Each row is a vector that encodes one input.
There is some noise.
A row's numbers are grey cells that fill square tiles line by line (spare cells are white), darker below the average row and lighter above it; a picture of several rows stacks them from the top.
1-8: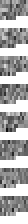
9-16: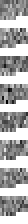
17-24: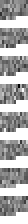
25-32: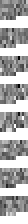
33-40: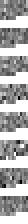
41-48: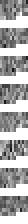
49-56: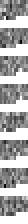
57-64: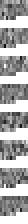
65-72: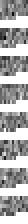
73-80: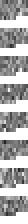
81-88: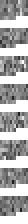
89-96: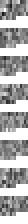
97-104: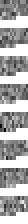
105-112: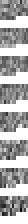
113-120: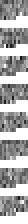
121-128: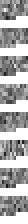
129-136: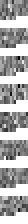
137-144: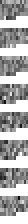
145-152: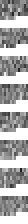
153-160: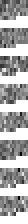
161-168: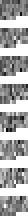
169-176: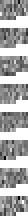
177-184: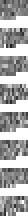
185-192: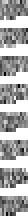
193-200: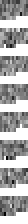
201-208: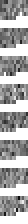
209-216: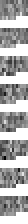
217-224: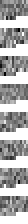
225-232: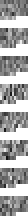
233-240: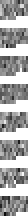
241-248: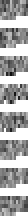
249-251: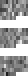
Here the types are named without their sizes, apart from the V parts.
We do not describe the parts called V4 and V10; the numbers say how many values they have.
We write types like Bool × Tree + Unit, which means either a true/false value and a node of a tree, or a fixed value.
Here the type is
Bool × V10 + Line × V4.
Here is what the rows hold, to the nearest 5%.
About 55% of them hold a point on a line and a value of V4. The rest hold a true/false value and a value of V10.
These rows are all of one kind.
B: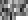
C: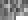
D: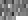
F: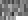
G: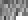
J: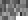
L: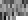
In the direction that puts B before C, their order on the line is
B, L, D, F, J, G, C.
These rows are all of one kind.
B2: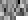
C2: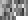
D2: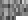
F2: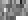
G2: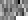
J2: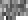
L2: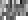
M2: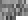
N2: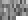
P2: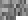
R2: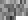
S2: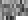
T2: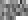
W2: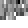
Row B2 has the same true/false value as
C2, G2 and W2.
